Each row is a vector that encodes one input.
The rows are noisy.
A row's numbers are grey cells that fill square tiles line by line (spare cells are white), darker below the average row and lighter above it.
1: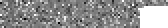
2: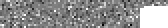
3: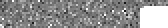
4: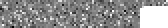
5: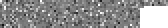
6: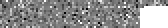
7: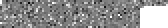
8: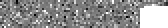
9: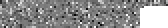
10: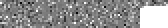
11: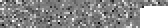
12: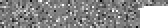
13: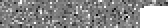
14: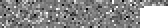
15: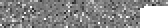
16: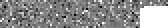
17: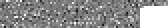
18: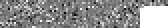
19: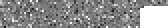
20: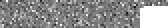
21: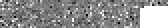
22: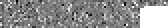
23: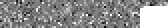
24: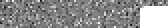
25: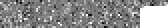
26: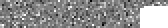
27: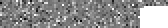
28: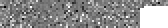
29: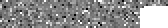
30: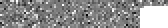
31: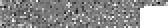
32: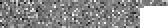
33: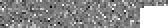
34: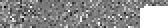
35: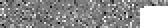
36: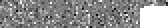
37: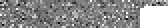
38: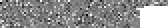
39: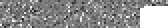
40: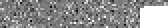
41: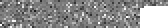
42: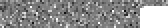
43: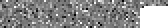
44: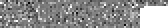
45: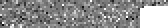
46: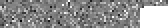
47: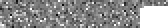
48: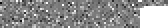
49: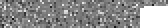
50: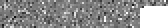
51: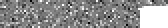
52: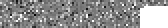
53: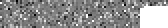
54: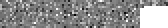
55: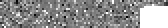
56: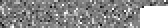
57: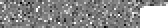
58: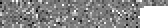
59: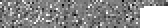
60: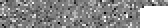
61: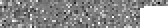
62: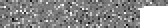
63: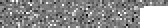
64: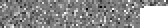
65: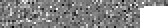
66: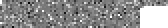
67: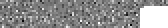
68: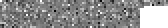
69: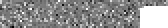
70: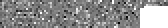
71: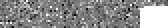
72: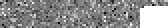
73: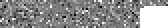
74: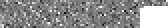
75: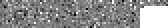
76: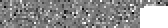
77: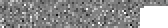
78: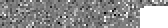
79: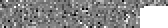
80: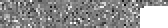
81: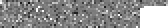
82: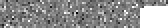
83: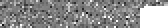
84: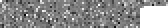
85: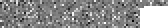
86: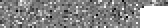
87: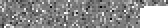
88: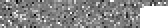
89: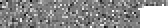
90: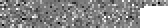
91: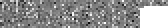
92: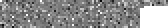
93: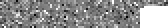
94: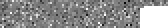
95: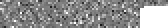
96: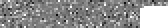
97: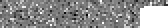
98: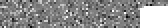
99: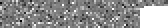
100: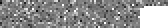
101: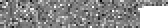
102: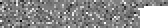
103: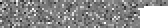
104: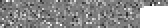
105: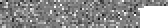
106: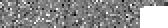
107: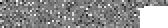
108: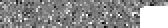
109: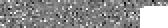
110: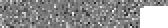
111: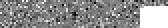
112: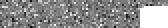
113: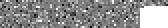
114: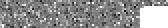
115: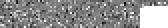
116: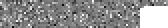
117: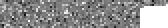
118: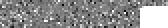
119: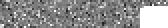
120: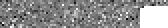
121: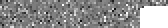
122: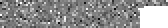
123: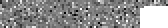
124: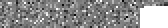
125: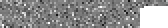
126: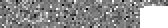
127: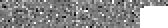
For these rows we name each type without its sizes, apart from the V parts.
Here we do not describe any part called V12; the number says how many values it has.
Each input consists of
a value of V12, together with either a point on a line, or four true/false values.
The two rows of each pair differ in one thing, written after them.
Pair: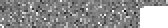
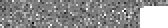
one of the four true/false values
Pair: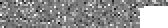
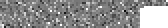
one of the four true/false values
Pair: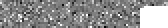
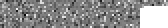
one of the four true/false values
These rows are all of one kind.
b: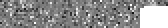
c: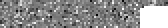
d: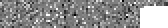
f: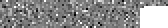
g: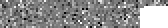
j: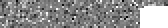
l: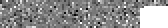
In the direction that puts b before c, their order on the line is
l, g, f, j, d, b, c.
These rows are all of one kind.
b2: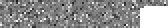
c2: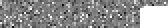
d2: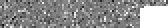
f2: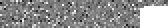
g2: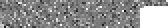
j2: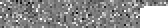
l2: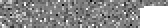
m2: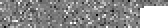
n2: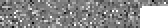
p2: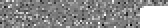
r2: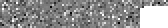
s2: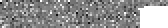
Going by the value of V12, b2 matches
d2, l2 and s2.
